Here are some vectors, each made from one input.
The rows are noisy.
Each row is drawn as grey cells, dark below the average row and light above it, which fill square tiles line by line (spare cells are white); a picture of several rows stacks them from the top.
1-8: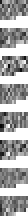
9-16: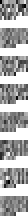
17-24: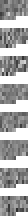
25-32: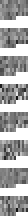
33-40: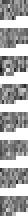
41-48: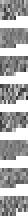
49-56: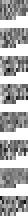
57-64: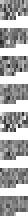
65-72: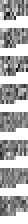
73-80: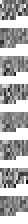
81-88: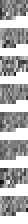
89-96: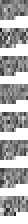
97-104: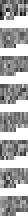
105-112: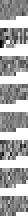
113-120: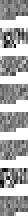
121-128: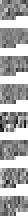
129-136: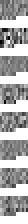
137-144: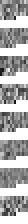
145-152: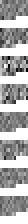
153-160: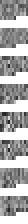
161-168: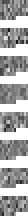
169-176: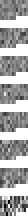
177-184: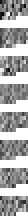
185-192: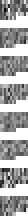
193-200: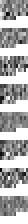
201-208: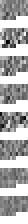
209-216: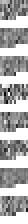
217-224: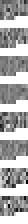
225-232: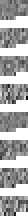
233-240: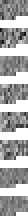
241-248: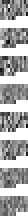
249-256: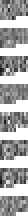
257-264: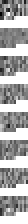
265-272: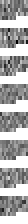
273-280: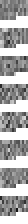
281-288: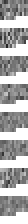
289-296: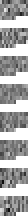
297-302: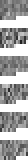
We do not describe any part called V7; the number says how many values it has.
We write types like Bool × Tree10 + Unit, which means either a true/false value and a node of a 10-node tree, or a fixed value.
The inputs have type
Bool × Bool × Bool × Bool × V7 + Tree8 × (Tree8 + Tree12).
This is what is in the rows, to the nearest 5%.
About 45% of them hold a node of an 8-node tree, together with either a node of an 8-node tree, or a node of a 12-node tree. The rest hold four true/false values and a value of V7.
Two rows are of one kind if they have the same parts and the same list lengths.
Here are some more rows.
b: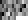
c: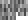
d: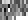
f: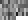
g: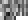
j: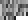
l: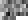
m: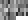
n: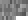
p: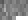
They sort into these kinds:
b, c, j
d, f, g, l, n
m, p

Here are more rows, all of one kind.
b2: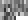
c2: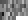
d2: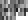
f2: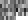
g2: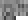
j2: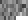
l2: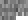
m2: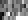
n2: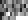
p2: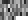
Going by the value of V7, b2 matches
d2, j2, l2 and n2.
